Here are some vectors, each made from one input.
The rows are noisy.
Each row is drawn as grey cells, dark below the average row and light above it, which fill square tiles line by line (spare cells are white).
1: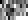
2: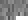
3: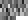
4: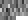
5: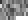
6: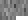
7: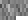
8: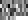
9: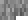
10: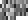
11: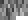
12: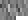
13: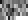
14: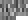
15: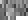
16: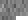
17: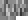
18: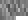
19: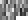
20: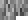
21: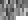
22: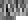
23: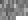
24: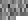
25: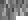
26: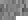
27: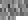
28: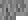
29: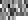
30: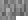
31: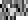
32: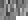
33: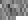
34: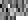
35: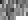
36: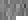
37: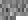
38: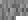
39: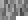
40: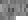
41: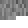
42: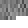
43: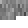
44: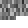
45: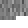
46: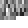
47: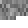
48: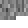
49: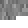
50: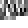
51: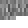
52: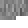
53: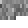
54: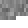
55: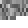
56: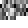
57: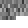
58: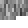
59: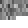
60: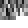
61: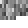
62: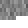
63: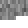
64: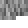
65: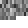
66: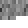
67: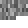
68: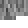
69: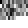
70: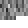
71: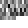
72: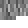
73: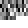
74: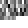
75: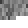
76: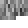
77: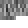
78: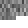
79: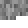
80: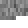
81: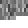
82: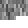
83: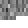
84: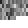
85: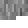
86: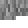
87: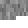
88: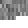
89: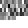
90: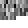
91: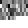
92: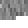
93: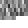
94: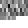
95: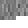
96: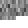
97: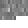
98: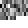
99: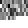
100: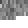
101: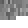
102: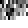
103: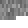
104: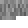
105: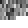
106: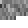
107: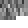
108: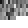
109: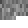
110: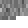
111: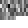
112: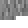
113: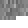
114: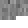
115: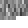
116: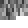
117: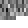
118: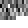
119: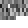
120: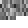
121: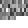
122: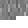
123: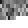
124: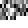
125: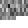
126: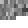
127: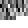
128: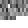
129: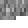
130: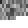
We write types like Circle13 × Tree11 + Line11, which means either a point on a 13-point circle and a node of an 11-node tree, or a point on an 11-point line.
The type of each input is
Line6 × (Line11 + Tree9).
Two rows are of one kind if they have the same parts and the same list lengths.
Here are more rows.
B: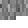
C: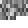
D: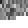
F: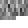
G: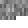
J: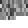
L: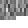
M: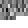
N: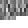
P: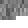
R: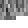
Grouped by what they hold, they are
B, C, D, F, G, J, M, R
L, N, P

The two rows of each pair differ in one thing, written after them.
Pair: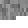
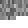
the place on the 11-point line
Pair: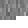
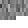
the place on the 6-point line
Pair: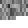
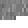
the place on the 6-point line
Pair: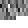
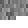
the place on the 11-point line
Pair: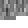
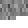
the place on the 6-point line
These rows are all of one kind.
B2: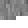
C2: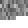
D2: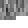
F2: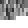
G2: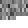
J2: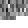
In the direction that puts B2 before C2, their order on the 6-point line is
B2, G2, J2, C2, D2, F2.
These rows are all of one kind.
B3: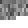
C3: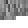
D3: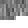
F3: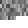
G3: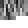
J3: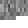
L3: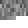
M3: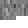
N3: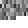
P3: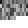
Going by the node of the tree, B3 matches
J3 and N3.
